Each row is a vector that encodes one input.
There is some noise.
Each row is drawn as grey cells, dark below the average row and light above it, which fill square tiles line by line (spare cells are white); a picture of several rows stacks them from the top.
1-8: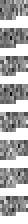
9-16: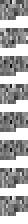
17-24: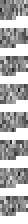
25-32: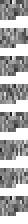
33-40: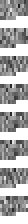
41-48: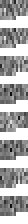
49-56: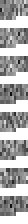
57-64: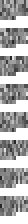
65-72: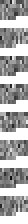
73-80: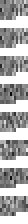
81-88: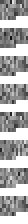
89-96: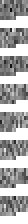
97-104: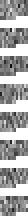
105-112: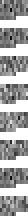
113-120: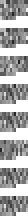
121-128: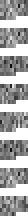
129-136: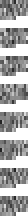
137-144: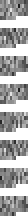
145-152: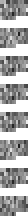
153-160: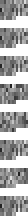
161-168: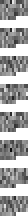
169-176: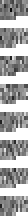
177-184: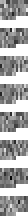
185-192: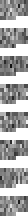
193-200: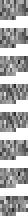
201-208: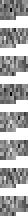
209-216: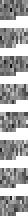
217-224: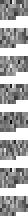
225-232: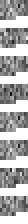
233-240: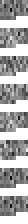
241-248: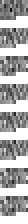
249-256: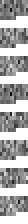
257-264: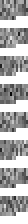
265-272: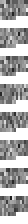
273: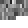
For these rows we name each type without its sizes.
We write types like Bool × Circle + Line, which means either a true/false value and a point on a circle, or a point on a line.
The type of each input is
Label.
